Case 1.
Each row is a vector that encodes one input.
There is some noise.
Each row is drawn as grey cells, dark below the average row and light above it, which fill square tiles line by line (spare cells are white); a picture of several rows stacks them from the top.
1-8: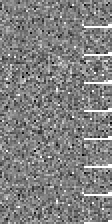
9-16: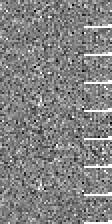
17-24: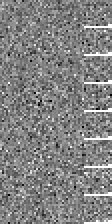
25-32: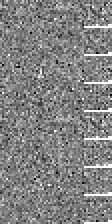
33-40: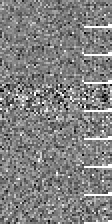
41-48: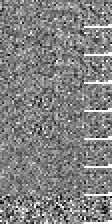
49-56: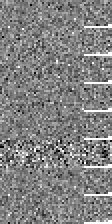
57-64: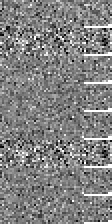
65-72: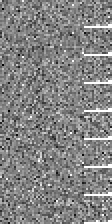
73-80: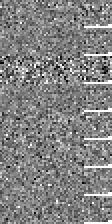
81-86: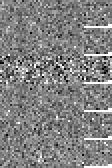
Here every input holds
a list of up to two points on a 7-point line.
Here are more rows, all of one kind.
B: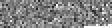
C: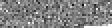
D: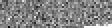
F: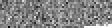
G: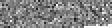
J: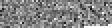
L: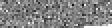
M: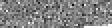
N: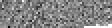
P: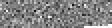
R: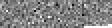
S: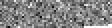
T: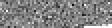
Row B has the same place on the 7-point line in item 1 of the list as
G and J.
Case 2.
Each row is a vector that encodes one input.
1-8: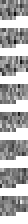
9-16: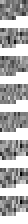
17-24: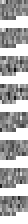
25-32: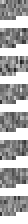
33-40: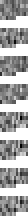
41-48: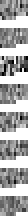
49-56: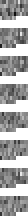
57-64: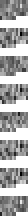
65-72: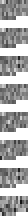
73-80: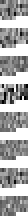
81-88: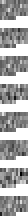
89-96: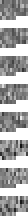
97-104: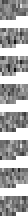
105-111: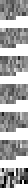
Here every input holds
a list of up to two points on a 6-point line.
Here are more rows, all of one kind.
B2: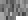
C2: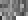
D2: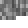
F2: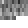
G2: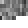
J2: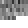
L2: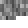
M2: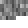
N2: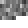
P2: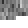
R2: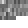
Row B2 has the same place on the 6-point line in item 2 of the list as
F2, L2, M2 and R2.
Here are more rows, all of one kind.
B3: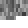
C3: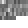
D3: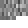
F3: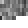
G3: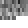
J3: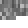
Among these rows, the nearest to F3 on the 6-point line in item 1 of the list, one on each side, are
C3 and J3.
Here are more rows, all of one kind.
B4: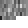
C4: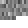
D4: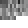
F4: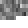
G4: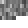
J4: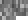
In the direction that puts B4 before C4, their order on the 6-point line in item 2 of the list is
D4, B4, J4, C4, G4, F4.
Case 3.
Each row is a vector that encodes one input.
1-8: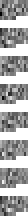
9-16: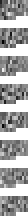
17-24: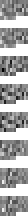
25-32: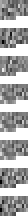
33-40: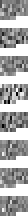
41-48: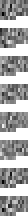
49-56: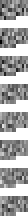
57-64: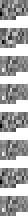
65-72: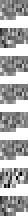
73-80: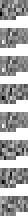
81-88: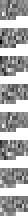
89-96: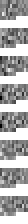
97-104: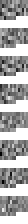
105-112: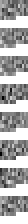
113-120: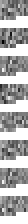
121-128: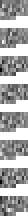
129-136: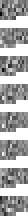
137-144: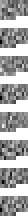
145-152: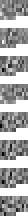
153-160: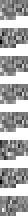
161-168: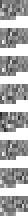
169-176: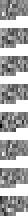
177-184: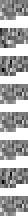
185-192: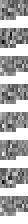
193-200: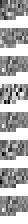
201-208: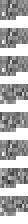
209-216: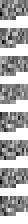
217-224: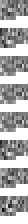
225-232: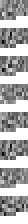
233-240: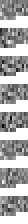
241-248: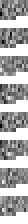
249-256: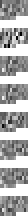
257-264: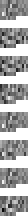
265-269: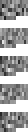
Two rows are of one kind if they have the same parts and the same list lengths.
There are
2 kinds of row.
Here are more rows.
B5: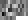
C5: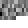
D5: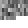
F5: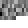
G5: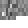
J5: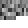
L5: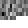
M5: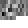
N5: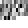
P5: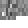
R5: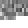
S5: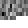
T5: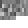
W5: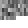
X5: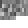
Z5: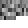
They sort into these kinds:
B5, C5, D5, F5, G5, J5, L5, M5, P5, R5, S5, T5, W5, X5, Z5
N5

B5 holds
a point on a 5-point circle and a true/false value.
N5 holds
a fixed value.
